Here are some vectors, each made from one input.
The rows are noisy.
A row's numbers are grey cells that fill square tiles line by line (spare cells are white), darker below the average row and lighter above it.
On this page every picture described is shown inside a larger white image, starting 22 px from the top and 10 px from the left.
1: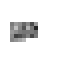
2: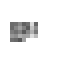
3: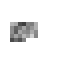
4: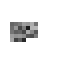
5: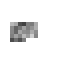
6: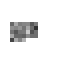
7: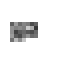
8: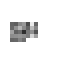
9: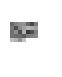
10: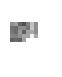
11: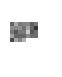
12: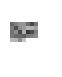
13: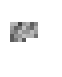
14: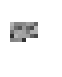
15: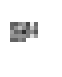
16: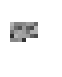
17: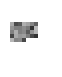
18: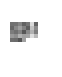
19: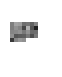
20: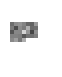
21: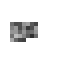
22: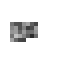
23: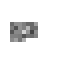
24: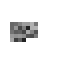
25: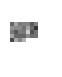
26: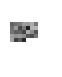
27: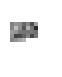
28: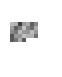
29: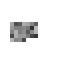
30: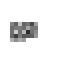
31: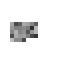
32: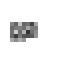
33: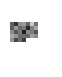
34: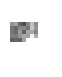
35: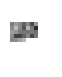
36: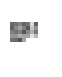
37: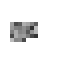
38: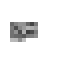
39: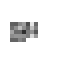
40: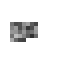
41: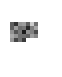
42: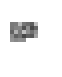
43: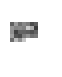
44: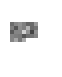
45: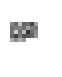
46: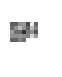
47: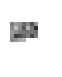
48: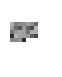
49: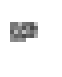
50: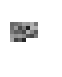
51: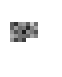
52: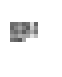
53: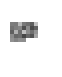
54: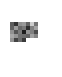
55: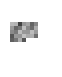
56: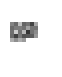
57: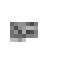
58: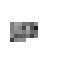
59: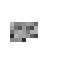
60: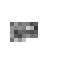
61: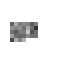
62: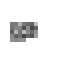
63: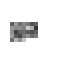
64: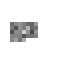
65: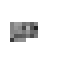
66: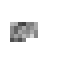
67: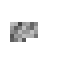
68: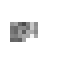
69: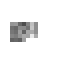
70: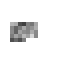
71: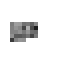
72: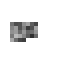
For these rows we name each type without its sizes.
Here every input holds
either a point on a circle, or three true/false values.
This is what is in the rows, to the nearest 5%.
About 55% of them hold a point on a circle. The rest hold three true/false values.
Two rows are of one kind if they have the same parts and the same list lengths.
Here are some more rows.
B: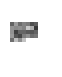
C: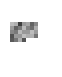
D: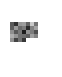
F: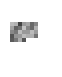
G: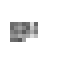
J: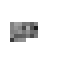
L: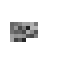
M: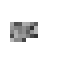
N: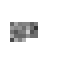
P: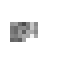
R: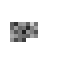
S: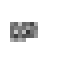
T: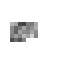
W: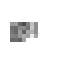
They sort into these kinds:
B, J, N, S
C, D, F, G, L, M, P, R, T, W

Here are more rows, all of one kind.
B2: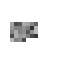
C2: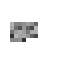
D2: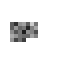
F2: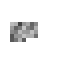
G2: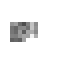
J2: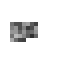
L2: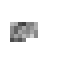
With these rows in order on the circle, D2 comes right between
G2 and J2.
